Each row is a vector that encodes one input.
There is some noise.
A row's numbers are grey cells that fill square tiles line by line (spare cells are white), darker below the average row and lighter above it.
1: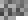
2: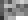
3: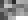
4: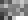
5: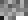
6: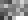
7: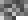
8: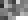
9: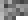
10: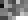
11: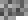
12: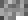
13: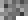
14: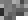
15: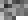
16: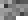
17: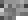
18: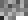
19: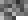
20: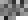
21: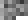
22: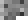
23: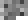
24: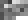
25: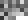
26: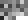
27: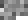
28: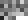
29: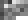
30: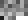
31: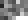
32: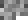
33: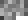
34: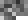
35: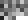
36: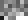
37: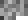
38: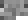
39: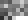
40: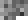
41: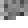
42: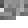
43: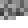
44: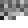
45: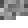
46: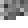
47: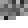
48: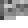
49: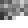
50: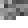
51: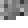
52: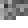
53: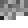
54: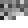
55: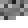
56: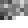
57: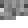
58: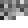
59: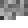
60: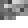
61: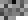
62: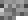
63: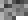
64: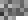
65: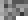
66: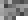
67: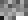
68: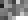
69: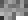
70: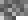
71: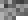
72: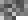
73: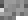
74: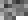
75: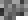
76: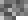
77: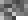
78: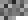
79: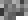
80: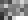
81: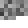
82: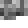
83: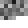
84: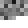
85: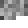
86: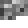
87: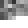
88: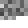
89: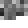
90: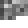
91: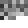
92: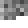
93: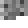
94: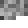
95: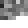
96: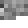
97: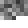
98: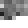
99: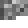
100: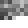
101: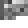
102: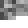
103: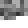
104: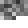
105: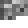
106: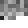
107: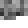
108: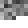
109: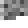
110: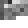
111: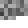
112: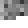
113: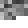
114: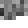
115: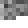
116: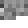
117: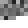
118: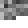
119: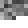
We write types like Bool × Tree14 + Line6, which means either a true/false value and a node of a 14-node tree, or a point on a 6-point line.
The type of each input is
Bool × (Line6 + Line7).
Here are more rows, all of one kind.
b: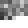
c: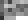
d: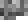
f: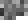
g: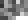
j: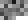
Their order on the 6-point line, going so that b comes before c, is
b, f, d, c, j, g.
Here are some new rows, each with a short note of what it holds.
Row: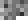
a point on a 7-point line and a true/false value
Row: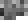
a point on a 6-point line and a true/false value
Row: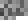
a point on a 6-point line and a true/false value
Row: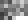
a point on a 6-point line and a true/false value
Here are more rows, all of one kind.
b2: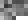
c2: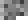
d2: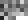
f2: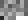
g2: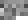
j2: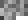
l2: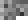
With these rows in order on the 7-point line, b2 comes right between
d2 and f2.
